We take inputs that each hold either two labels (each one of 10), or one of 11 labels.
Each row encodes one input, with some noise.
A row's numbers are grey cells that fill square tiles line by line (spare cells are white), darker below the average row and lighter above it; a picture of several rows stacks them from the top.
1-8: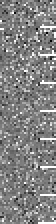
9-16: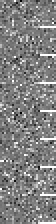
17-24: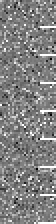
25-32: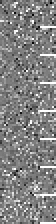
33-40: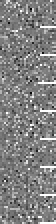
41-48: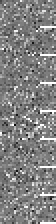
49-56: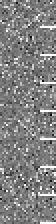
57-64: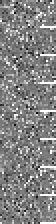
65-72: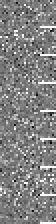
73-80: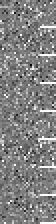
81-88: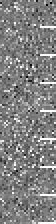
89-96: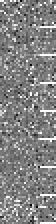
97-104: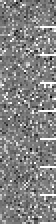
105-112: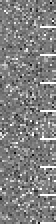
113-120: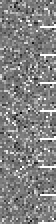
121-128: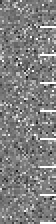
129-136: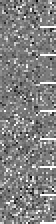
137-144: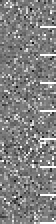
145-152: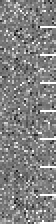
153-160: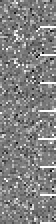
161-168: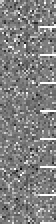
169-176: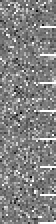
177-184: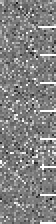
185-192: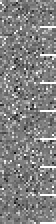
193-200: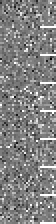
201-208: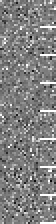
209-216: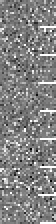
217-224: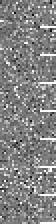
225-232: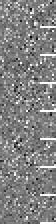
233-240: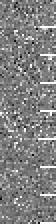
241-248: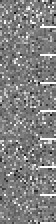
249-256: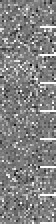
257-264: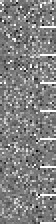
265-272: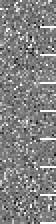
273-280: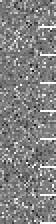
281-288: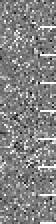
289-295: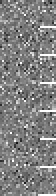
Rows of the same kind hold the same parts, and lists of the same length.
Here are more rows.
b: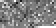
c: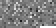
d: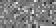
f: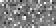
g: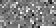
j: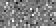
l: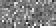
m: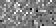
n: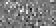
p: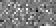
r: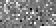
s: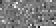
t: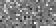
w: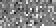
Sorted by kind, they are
b, f, j, w
c, d, g, l, m, n, p, r, s, t

